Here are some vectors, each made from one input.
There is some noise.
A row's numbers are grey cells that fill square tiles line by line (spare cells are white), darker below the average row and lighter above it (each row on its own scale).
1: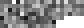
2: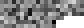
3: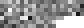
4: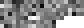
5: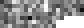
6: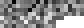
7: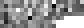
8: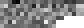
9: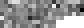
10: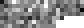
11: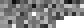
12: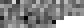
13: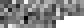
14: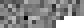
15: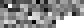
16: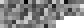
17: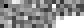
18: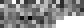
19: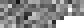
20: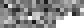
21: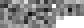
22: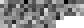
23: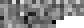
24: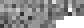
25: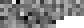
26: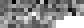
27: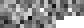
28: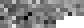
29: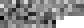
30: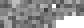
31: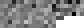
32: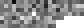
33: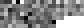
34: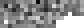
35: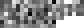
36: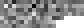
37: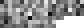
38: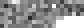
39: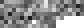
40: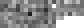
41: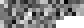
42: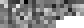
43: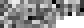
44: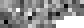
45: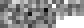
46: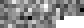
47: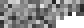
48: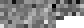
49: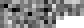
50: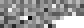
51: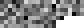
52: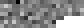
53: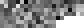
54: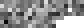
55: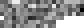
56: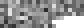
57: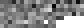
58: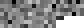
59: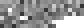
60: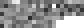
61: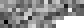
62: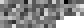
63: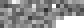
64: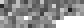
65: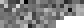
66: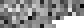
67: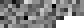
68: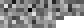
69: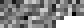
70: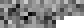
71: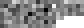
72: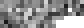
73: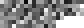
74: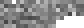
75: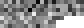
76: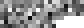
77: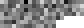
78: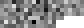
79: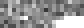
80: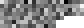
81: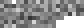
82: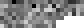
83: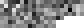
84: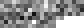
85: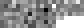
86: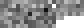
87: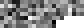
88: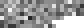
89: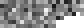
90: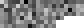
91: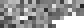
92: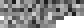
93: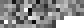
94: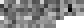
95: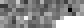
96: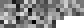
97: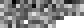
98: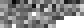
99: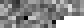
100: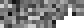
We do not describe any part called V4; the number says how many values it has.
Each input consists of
a point on a 6-point line, together with either a point on a 6-point line, or a value of V4.
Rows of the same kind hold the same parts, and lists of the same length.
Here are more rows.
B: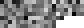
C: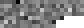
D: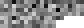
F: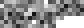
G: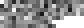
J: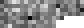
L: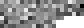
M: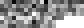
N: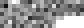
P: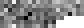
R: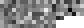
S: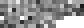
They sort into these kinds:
B, C, F, J, P, R
D, G, L, M, N, S

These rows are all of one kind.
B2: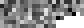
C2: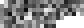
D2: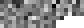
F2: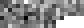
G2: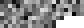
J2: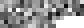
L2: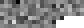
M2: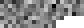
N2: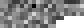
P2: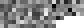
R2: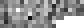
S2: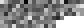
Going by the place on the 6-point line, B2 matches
C2, P2 and S2.
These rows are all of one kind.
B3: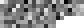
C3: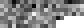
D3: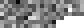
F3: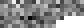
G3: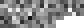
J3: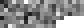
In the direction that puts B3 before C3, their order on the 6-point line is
B3, C3, D3, J3, F3, G3.
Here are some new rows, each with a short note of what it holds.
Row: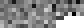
a point on a 6-point line and a value of V4
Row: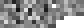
a point on each of two 6-point lines
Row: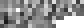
a point on a 6-point line and a value of V4
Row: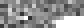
a point on each of two 6-point lines
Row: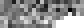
a point on each of two 6-point lines
